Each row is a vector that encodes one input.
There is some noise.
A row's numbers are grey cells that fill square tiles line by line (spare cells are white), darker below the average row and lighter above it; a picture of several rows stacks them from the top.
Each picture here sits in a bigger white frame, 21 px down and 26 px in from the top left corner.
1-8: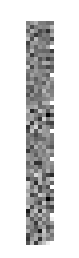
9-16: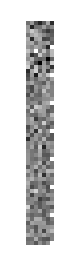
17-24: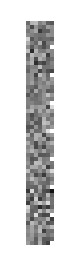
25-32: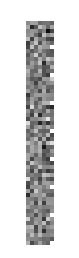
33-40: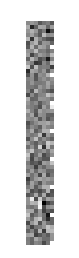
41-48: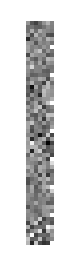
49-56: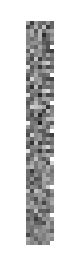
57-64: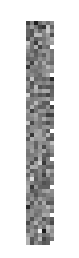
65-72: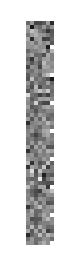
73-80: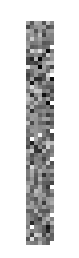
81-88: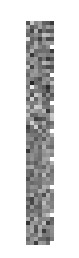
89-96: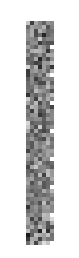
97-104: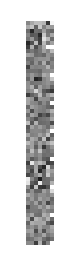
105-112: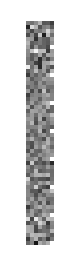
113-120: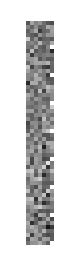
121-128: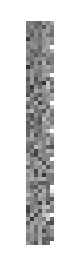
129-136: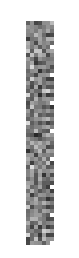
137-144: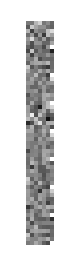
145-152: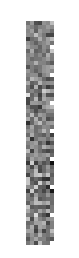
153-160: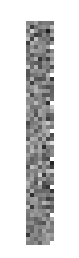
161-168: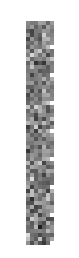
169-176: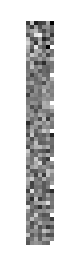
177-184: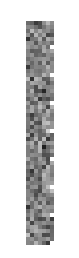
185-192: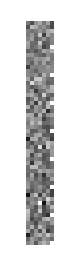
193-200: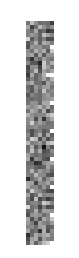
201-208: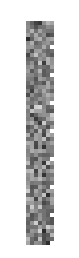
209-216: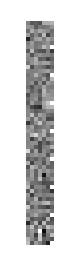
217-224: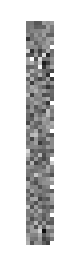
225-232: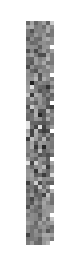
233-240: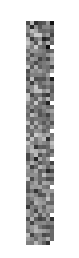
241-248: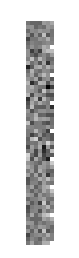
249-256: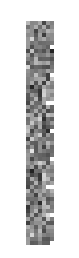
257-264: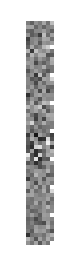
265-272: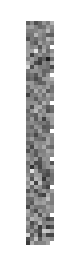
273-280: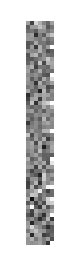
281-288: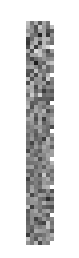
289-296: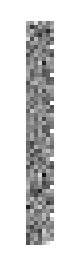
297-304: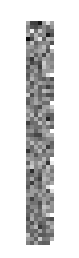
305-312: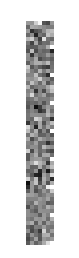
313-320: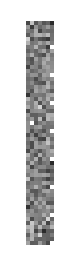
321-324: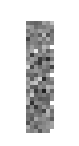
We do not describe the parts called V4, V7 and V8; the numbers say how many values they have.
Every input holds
either a point on a 6-point line, or a point on a 13-point line and a true/false value, or a value of V4, or a value of V7 and a value of V8.
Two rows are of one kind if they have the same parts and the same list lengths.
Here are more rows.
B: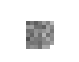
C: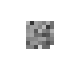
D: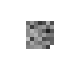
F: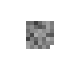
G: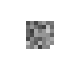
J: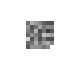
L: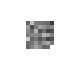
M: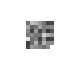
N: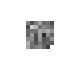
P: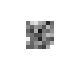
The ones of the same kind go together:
B, F, G
C, N
D, J, L, M
P

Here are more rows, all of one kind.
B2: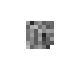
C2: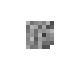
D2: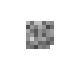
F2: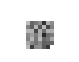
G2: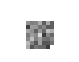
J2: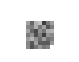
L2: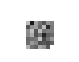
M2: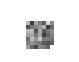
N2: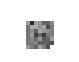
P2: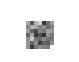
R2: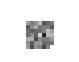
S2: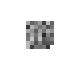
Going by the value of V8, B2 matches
L2, N2 and P2.
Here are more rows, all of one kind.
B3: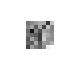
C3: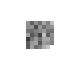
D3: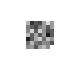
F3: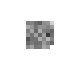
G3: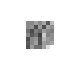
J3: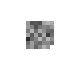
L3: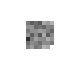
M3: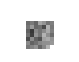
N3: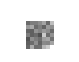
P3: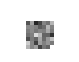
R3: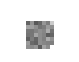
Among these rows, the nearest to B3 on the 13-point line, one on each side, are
G3 and P3.
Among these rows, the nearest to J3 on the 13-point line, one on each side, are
F3 and M3.
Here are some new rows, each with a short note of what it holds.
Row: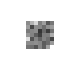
a value of V4
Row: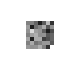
a point on a 6-point line
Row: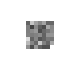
a value of V4
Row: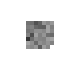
a point on a 13-point line and a true/false value
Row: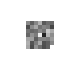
a value of V7 and a value of V8
